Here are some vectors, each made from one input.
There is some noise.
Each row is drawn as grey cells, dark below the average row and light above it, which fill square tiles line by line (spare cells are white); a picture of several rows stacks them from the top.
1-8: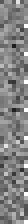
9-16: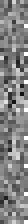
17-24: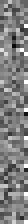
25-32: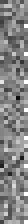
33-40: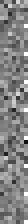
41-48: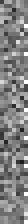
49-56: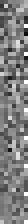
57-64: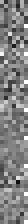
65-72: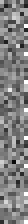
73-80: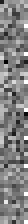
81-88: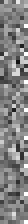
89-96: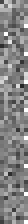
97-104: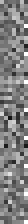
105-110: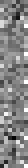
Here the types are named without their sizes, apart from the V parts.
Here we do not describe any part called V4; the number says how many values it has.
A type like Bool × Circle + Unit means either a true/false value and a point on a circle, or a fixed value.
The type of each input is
(Bool × Bool × Bool + Unit) × Line + V4.
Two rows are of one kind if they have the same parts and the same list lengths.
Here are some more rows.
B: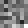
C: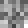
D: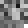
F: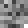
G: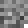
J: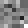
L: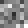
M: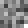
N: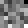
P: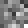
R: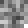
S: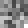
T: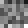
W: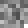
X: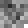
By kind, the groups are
B, C, G, J, L, M, P, R, W, X
D, N, T
F, S

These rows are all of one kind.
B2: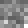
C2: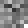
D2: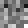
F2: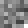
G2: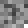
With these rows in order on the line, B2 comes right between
D2 and F2.
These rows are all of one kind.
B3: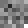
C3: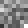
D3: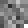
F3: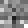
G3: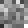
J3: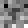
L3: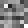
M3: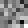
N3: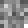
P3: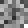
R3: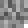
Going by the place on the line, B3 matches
C3, F3, L3 and P3.
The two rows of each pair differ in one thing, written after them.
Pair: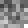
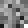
the place on the line
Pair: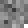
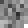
the place on the line
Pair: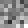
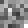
one of the three true/false values
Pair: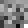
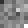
one of the three true/false values
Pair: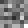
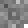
one of the three true/false values
